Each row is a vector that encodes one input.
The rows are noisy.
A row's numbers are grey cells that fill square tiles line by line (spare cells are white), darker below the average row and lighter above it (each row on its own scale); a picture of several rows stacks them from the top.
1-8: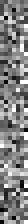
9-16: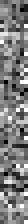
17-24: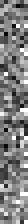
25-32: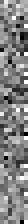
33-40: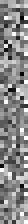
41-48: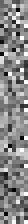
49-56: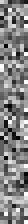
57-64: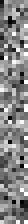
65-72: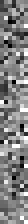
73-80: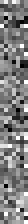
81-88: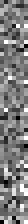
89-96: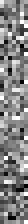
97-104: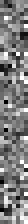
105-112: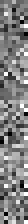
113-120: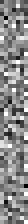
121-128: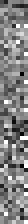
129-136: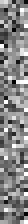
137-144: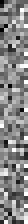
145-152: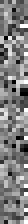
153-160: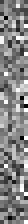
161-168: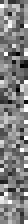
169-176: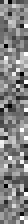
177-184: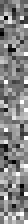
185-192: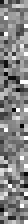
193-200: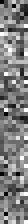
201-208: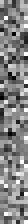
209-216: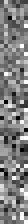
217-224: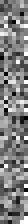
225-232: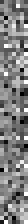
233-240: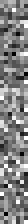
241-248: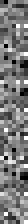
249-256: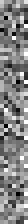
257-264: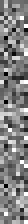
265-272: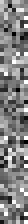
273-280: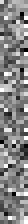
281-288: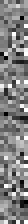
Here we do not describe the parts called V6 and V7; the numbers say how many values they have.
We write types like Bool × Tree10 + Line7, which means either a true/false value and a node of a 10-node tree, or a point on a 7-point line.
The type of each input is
Circle11 × (Circle11 + V7) + (Line10 + V6) × Line11.
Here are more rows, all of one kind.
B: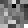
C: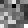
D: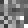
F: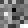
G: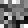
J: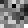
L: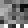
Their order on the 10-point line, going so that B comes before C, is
F, L, B, C, G, D, J.
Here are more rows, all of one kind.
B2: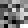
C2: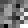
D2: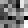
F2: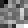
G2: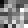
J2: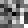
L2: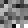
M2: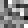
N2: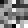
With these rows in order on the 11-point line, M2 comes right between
J2 and N2.
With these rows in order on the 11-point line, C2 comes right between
D2 and F2.
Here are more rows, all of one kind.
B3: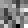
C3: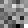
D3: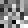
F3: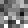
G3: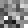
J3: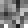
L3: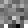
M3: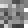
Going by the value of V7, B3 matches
C3 and M3.
